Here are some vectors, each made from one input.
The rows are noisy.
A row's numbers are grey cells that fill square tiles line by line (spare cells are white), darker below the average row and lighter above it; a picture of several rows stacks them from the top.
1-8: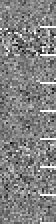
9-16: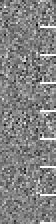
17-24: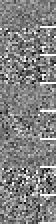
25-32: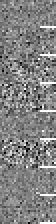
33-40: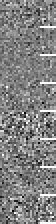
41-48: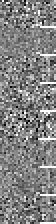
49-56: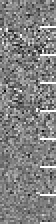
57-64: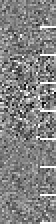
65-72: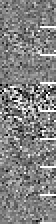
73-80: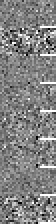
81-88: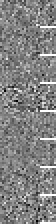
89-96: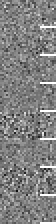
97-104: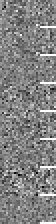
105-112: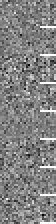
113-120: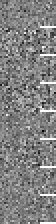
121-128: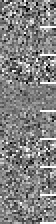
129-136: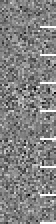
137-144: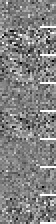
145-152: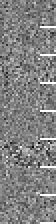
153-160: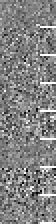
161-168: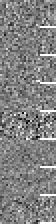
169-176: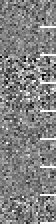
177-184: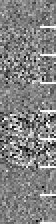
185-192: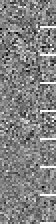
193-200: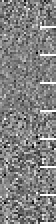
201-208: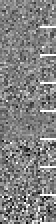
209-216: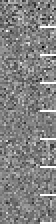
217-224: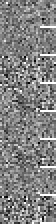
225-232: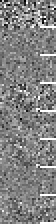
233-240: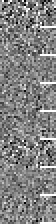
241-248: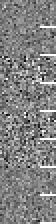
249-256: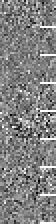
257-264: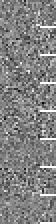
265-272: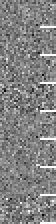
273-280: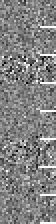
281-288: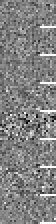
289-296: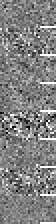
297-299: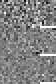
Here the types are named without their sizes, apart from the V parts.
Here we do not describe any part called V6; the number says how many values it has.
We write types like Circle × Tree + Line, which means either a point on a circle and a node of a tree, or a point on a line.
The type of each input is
Bool × Circle × List(Line + V6).
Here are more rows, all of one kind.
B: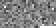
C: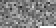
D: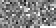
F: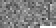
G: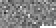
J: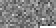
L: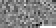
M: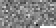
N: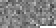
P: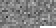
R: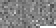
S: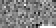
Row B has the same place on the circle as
D, G, N and R.
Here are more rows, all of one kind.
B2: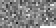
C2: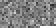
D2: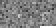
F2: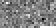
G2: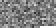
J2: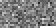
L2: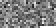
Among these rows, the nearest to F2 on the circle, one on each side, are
C2 and D2.
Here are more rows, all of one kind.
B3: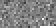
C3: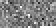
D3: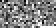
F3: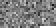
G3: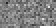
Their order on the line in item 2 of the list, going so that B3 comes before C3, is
B3, F3, C3, D3, G3.
